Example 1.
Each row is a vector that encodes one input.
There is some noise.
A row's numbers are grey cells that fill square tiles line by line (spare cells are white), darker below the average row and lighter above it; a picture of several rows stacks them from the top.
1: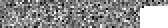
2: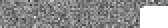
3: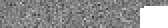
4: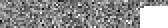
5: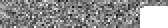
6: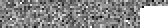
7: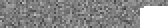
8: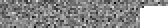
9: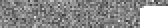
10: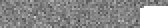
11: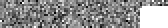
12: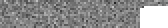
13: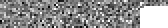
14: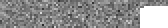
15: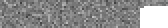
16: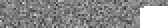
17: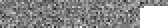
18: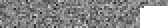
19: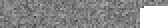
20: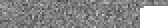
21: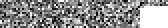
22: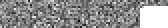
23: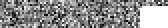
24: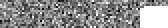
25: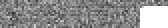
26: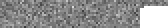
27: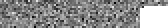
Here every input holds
a point on a 6-point line.
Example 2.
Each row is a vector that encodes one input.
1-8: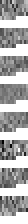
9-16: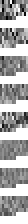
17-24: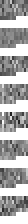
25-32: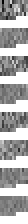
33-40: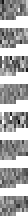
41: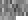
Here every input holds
a point on a 5-point line.
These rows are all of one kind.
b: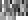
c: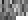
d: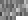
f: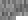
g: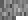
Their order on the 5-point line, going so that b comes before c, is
f, b, g, c, d.
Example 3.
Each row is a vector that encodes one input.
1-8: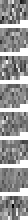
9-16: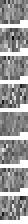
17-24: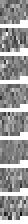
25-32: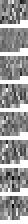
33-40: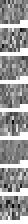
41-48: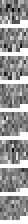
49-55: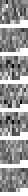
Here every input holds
a node of an 11-node tree.
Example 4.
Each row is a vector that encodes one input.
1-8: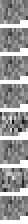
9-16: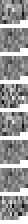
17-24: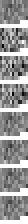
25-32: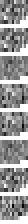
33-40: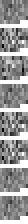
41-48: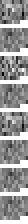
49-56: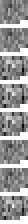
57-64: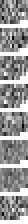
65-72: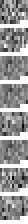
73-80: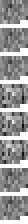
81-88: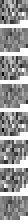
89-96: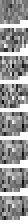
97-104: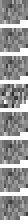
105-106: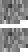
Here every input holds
one of 5 labels.
